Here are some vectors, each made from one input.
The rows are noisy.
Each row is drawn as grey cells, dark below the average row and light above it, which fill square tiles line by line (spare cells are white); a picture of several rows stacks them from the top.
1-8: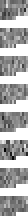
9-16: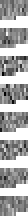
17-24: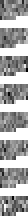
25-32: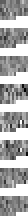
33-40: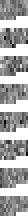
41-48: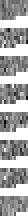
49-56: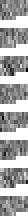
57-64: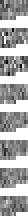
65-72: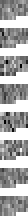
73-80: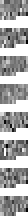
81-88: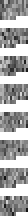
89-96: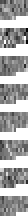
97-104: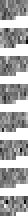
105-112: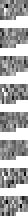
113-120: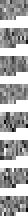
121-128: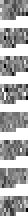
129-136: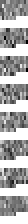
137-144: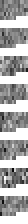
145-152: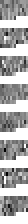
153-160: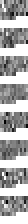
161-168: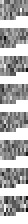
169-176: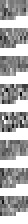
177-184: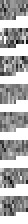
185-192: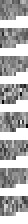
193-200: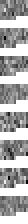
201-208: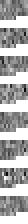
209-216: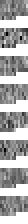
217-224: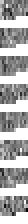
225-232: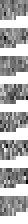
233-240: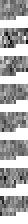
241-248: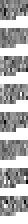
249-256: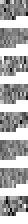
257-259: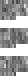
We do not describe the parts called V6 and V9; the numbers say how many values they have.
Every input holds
a point on a 7-point line, a node of a 10-node tree, a true/false value, a value of V6 and a value of V9.
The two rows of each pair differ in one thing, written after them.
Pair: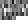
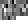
the node of the tree
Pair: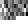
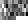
the value of V9
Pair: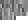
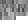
the value of V9
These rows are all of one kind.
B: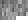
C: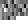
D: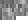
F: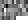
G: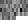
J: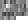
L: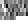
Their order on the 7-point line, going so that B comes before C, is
D, B, J, G, L, C, F.
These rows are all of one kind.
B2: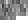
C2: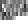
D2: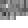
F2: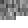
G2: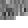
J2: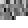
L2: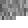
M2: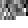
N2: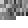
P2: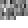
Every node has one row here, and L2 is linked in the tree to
C2 and N2.
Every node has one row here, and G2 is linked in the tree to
N2.
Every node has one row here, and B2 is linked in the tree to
P2.
